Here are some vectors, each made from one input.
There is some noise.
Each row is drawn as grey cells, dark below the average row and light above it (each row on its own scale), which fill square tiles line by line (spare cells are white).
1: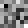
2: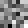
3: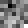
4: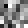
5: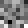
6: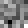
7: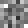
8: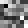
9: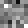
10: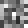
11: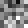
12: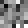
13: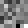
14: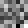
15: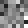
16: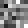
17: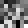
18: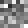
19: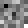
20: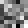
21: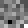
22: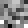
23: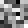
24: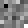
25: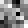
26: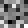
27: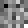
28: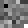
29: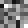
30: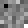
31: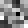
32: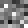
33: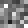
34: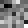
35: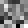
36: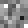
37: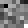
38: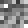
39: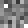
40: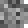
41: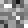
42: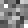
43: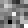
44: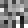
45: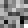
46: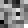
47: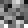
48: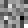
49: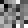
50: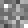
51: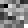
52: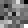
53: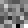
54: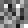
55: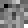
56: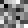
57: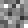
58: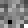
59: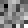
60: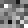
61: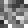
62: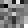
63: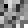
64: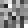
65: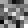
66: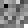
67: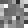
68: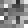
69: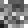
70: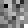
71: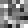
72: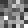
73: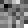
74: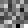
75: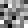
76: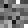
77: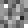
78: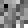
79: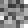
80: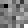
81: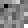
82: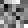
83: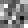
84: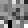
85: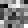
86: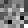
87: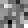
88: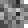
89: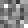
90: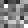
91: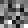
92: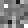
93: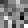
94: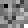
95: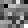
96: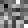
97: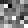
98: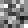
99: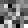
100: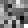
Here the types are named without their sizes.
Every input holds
a point on a line and a true/false value.
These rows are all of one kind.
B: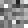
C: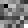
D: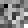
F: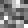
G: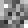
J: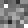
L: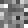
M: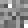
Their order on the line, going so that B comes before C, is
J, L, B, D, G, M, F, C.
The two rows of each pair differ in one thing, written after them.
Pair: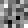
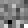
the true/false value
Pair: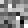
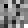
the place on the line
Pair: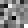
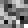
the place on the line
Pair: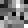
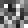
the true/false value
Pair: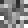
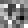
the place on the line
